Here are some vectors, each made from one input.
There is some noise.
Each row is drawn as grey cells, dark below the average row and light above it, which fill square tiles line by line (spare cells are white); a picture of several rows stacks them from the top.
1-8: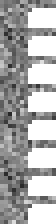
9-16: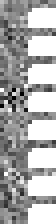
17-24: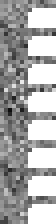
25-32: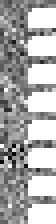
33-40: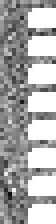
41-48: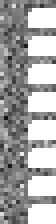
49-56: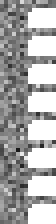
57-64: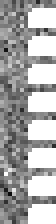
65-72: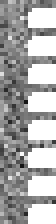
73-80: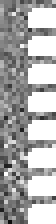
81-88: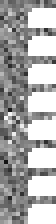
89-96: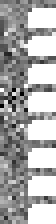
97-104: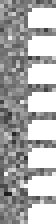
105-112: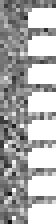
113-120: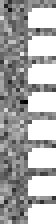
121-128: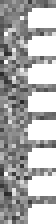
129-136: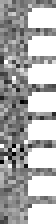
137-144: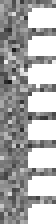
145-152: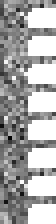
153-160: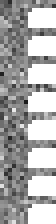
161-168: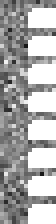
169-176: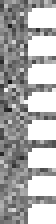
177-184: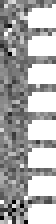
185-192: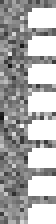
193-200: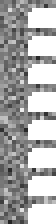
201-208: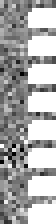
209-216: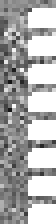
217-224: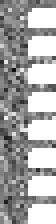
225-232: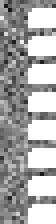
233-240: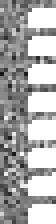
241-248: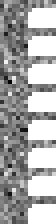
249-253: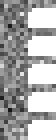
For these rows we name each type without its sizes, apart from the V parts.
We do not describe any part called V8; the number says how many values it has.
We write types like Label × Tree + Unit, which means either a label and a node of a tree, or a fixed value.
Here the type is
List(Bool × (Line + V8)).
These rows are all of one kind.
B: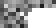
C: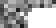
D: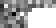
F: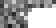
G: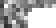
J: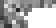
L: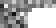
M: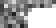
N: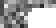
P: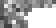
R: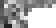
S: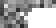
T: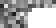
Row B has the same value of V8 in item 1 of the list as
C, J, P and S.
